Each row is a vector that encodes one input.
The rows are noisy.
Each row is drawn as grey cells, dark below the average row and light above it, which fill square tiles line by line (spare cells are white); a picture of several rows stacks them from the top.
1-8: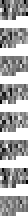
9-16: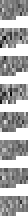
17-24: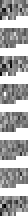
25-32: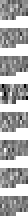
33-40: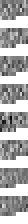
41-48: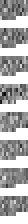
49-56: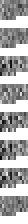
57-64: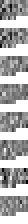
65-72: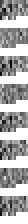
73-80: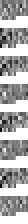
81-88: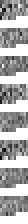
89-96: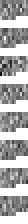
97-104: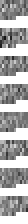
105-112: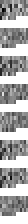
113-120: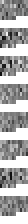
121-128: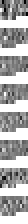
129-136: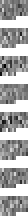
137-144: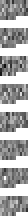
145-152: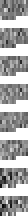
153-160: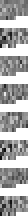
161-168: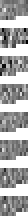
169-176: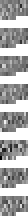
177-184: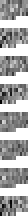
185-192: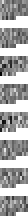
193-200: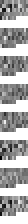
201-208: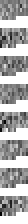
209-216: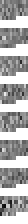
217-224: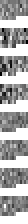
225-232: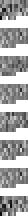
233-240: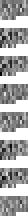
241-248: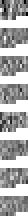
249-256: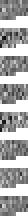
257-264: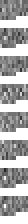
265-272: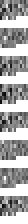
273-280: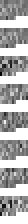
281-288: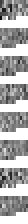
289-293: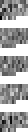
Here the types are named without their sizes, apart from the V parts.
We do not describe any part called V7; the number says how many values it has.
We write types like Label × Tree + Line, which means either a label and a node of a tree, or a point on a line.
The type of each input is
List(Line) + V7 × V7 × V7.
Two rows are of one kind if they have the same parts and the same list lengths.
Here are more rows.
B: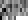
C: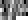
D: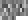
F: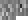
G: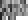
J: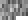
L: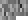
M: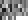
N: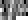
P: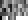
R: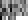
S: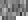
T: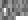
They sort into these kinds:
B, G, M, P, R
C, N
D, F, J, L
S
T

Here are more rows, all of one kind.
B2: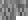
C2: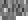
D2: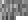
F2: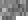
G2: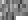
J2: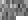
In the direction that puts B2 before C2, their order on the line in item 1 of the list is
G2, J2, D2, B2, F2, C2.
